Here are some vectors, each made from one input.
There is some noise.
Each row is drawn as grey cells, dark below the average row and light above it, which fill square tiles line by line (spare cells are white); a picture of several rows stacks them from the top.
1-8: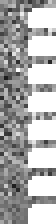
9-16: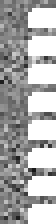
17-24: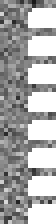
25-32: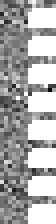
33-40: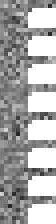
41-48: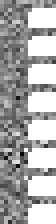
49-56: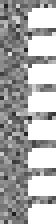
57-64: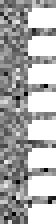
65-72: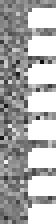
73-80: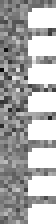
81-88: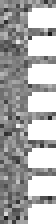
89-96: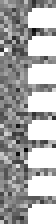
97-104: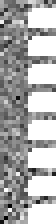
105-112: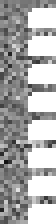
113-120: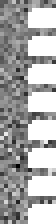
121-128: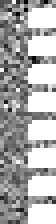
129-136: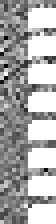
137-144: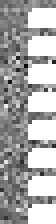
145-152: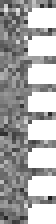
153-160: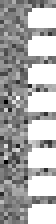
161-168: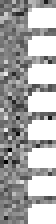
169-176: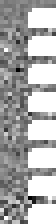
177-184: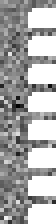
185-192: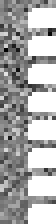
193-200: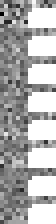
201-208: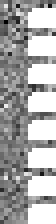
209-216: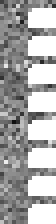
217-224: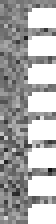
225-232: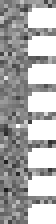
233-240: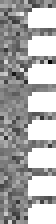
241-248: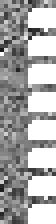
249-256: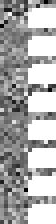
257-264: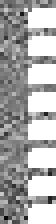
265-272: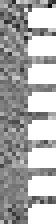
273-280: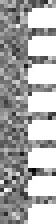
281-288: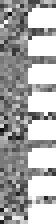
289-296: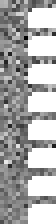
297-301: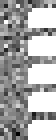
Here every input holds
two labels (each one of 7) and a node of a 13-node tree.
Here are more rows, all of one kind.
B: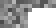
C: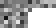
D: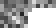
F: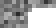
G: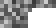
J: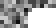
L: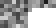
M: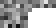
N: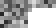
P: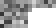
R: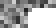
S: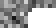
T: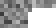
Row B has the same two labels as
C, D and L.
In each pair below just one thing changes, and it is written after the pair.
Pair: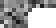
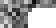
one of the two labels
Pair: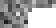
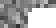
the node of the tree
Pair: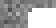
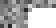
one of the two labels
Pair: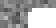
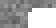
the node of the tree
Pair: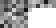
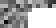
one of the two labels
